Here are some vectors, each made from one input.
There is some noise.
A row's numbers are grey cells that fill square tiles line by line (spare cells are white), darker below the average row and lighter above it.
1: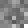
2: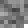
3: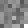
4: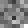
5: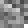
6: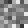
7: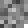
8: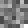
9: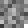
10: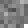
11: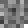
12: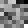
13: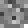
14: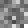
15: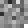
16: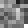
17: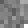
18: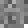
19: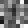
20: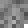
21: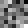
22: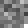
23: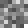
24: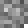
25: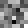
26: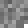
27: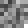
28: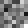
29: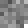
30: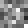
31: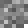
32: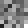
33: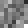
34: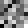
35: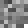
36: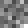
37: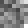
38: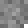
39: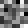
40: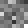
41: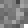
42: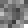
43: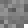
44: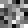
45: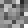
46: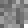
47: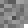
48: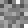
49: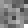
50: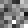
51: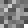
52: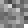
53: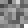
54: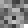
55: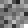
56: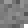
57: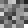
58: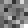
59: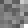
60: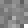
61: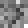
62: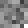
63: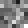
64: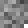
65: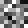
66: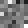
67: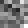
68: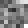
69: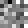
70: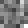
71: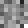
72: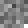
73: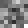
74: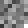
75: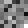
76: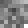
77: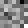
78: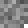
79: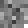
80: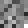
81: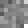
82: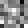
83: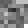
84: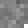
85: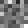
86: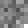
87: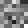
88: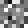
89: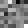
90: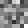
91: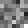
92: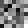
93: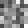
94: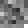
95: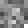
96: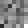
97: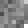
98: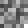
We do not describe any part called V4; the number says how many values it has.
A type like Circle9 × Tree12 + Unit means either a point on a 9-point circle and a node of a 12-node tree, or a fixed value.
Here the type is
Label5 × V4 + List2(Line5).
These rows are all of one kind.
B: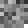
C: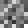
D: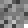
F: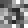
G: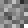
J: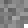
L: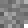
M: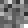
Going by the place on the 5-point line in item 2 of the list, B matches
F and M.
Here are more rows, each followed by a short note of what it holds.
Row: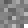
a list of two items
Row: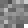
a list of one item
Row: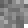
a list of one item
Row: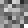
the empty list
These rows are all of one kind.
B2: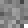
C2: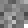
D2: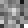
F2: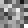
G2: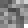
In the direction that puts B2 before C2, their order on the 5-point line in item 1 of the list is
F2, G2, B2, D2, C2.
